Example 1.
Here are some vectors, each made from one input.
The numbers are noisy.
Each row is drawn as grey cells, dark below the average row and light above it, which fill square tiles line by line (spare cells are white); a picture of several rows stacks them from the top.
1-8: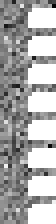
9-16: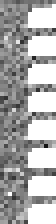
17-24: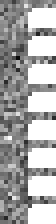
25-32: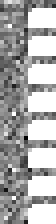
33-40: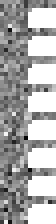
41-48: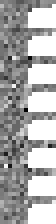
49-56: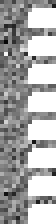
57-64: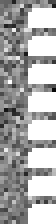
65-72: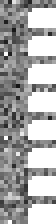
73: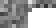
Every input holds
a node of a 14-node tree.
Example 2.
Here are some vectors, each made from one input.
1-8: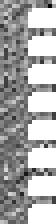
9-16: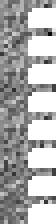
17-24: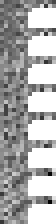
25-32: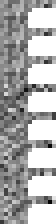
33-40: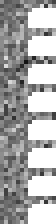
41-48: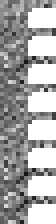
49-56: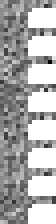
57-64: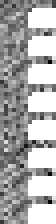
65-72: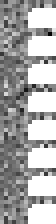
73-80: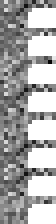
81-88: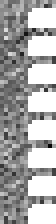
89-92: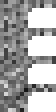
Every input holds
a point on a 6-point line.
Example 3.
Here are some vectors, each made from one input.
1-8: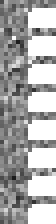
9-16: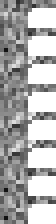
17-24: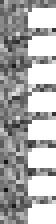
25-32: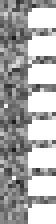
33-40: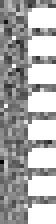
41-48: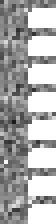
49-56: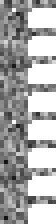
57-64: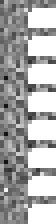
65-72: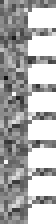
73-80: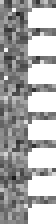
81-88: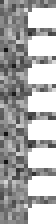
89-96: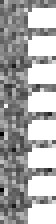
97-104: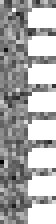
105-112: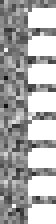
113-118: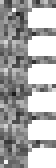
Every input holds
a point on a 9-point circle.
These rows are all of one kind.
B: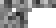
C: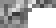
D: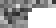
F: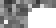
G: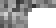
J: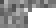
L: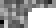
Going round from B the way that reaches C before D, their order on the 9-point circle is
B, C, D, J, G, L, F.
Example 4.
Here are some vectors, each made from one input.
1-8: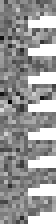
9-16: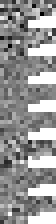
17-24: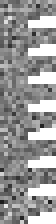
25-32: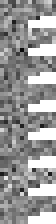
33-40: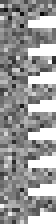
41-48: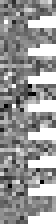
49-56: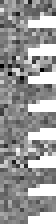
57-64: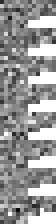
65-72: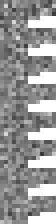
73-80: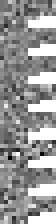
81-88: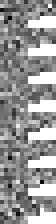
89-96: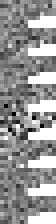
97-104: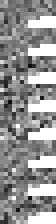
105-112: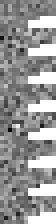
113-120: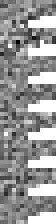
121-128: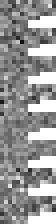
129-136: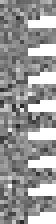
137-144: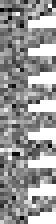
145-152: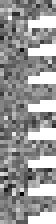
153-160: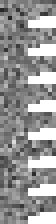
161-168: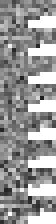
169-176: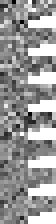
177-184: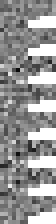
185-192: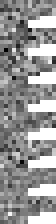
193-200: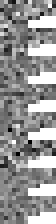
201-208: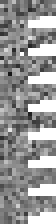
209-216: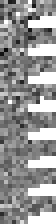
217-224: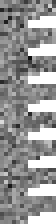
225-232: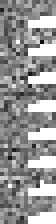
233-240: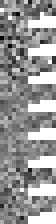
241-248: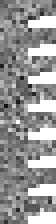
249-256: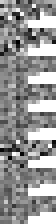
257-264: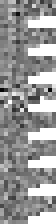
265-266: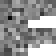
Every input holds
a node of a 16-node tree.
